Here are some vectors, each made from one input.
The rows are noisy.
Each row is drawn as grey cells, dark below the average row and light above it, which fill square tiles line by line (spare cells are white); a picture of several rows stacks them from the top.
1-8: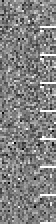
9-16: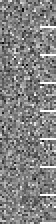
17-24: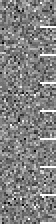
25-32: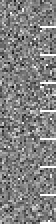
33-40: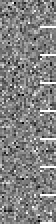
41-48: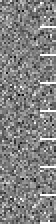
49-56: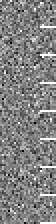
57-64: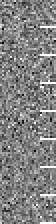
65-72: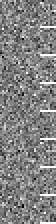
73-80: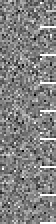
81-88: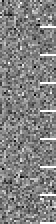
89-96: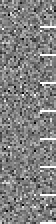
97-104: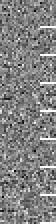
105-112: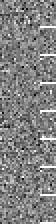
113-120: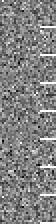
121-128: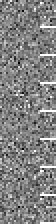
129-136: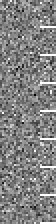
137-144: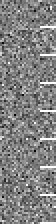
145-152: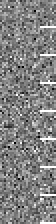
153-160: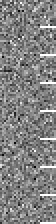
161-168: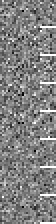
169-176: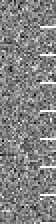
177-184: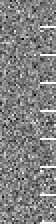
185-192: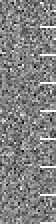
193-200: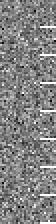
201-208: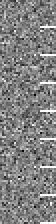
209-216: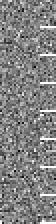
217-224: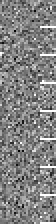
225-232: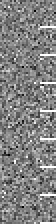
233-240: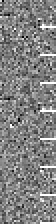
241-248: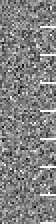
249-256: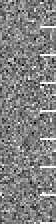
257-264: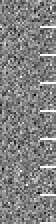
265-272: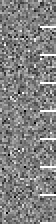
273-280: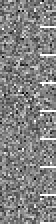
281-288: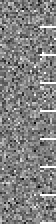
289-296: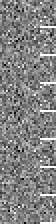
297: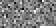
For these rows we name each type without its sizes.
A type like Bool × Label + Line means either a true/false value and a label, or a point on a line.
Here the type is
(Circle + Line) × (Circle + Unit).
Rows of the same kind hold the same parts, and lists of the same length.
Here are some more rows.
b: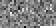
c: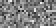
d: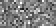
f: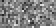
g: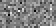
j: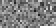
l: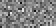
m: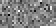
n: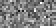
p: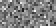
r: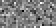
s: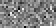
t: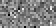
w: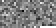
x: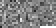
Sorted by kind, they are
b, g, j, l, m, s, t, x
c, n, p
d, f
r, w

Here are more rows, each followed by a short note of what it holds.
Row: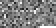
a point on each of two circles
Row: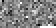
a point on each of two circles
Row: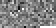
a point on a circle and a point on a line
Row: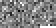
a point on a circle
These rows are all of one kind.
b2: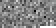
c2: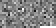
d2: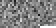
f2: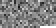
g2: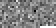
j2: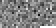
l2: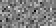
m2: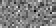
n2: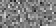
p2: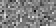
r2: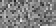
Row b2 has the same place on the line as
g2, j2, m2 and p2.
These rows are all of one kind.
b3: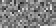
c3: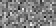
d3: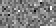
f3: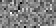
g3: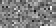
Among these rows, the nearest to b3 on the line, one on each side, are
d3 and f3.
